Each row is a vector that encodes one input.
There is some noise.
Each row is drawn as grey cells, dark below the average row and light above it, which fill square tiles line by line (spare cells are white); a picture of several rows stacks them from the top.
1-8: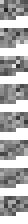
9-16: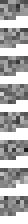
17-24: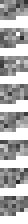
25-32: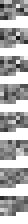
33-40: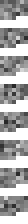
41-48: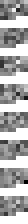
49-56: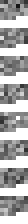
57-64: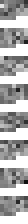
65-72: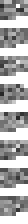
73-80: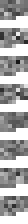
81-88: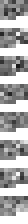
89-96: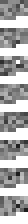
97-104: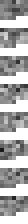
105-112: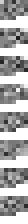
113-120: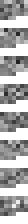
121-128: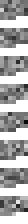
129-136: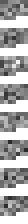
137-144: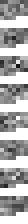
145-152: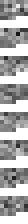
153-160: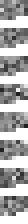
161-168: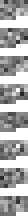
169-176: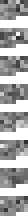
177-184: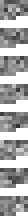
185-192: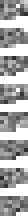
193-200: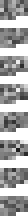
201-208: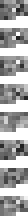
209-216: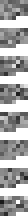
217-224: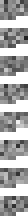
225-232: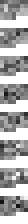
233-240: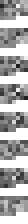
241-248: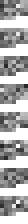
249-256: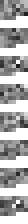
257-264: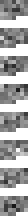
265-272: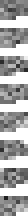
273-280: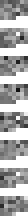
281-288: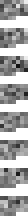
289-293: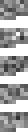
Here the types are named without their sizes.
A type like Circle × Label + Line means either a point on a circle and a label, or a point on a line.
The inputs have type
Bool × Label + (Circle + Unit) × Line.
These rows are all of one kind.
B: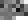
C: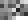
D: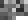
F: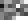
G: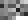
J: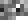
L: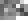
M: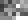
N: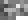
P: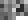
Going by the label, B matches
D and P.
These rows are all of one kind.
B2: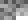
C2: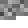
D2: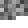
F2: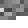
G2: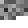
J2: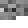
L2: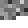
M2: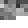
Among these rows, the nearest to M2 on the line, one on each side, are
B2 and C2.
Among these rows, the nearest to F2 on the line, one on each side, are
D2 and J2.
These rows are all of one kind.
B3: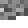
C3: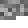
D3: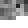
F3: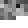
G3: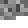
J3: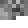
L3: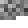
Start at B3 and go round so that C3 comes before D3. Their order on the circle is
B3, C3, G3, J3, F3, D3, L3.
